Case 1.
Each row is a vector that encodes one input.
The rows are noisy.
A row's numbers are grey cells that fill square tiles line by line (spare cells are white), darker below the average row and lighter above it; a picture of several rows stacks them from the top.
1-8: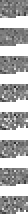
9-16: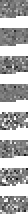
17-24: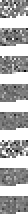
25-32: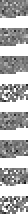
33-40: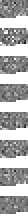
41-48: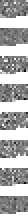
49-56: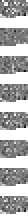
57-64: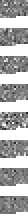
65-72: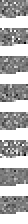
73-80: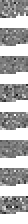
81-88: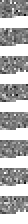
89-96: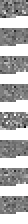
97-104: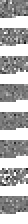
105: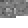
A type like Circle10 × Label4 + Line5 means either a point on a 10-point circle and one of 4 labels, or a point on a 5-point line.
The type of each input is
Bool × Bool × Bool × Bool + Label8.
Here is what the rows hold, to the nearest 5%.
About 20% of them hold one of 8 labels. The rest hold four true/false values.
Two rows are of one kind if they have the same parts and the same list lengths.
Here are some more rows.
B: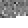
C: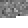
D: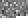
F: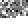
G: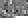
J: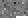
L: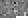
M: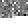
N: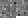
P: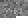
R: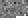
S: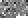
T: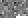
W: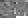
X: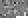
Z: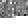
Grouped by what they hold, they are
B, C, D, J, L, N, P, R, S, T, W, X
F, G, M, Z

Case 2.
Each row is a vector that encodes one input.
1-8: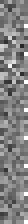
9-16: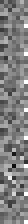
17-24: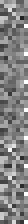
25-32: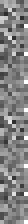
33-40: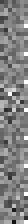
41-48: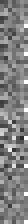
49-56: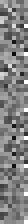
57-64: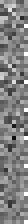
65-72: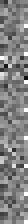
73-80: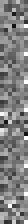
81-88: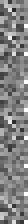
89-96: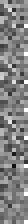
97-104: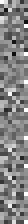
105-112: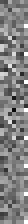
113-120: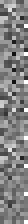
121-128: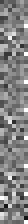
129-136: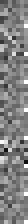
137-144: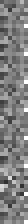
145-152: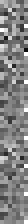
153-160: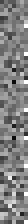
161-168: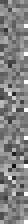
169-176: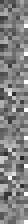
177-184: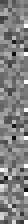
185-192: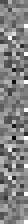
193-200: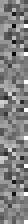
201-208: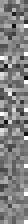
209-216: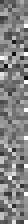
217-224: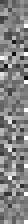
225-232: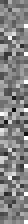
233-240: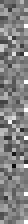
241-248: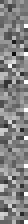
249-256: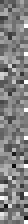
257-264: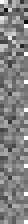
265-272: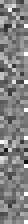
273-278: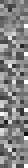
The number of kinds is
2.
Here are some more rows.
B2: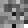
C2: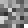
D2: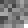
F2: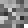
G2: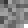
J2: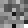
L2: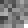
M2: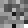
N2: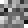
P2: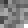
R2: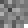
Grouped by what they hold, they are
B2, J2, M2, N2
C2, D2, F2, G2, L2, P2, R2

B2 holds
a true/false value.
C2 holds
a point on a 10-point circle and a true/false value.
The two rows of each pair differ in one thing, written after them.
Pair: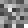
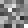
the place on the 10-point circle
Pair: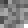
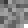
the place on the 10-point circle
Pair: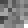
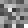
the true/false value
